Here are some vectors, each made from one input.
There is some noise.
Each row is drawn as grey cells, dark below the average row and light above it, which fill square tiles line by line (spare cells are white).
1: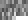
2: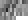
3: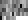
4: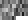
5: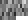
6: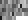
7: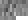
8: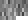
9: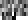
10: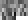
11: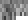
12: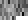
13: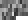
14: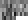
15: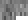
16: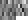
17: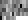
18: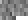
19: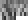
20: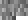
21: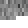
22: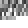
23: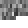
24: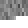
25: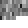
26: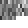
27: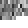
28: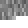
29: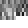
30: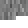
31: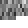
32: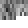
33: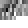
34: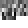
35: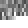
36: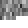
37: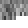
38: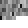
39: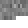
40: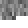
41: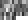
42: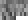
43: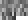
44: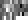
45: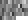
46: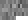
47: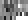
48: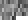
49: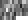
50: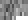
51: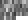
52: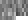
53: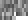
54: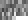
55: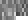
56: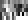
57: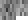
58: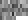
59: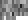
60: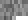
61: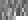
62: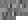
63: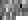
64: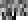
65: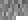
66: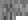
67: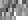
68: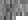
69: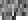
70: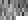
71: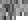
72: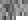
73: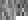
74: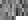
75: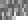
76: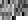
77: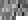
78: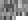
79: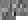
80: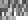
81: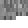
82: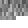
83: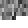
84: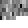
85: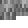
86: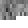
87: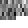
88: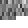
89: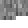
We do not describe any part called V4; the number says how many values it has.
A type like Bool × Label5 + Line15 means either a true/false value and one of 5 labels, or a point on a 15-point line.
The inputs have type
Bool × Line5 × V4 + Line3 × Line3.
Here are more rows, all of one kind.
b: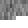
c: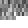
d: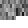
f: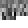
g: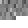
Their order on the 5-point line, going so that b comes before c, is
d, b, f, c, g.
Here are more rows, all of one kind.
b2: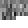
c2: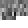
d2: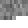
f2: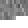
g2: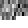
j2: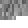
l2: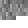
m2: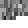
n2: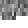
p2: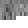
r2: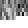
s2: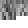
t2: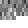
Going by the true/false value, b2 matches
c2, m2, p2 and t2.
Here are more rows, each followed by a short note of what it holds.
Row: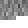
a point on a 5-point line, a true/false value and a value of V4
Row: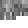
a point on each of two 3-point lines
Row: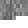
a point on a 5-point line, a true/false value and a value of V4
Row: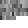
a point on each of two 3-point lines
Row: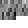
a point on each of two 3-point lines
